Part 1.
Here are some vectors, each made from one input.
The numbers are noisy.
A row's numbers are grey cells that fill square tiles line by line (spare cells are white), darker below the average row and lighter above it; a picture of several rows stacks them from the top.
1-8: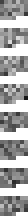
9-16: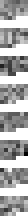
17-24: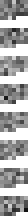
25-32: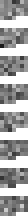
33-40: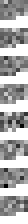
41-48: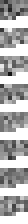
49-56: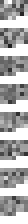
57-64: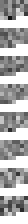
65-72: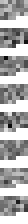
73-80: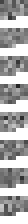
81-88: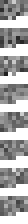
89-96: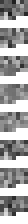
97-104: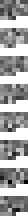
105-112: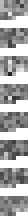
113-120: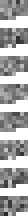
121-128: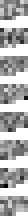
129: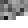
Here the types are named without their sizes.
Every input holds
a point on a line, together with either a point on a line, or four true/false values.
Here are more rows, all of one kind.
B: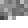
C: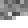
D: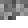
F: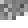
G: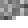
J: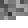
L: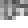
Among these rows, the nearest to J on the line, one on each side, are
C and D.
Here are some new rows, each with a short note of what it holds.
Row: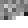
a point on each of two lines
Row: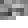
a point on each of two lines
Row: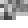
a point on a line and four true/false values
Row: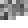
a point on a line and four true/false values
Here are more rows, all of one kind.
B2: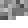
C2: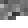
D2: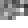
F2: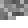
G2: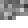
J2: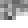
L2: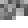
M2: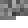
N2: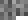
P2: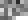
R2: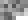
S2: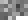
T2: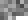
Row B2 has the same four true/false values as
P2 and T2.
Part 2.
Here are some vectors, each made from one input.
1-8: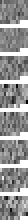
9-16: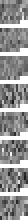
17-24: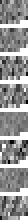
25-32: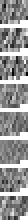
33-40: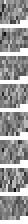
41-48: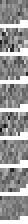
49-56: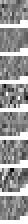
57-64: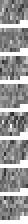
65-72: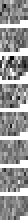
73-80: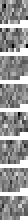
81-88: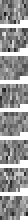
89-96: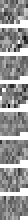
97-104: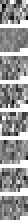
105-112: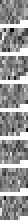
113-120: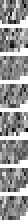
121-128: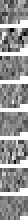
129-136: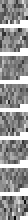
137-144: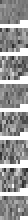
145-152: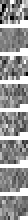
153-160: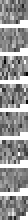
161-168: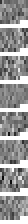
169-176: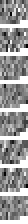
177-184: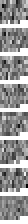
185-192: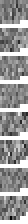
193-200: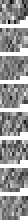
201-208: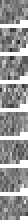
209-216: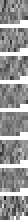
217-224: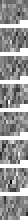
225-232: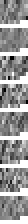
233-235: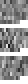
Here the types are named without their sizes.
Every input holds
either a point on a circle and a true/false value, or a point on a line.
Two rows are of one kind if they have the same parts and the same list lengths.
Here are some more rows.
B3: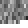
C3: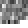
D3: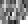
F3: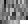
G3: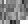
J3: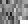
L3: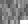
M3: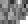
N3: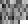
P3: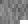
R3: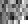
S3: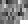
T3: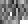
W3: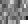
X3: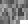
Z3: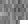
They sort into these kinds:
B3, C3, D3, J3, L3, N3, P3, S3, W3, X3, Z3
F3, G3, M3, R3, T3

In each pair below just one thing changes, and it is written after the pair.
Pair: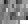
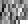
the place on the circle
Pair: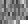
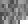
the true/false value
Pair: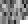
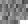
the true/false value
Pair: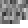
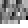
the place on the circle
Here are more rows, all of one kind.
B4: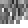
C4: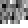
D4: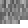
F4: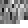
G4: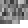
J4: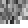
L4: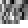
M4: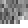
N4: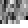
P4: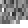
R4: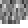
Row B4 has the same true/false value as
C4, J4 and M4.
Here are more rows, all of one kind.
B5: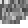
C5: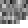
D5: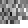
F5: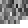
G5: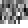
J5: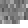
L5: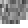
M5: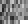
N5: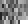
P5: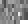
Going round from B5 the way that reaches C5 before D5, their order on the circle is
B5, N5, C5, D5, M5, P5, F5, J5, G5, L5.
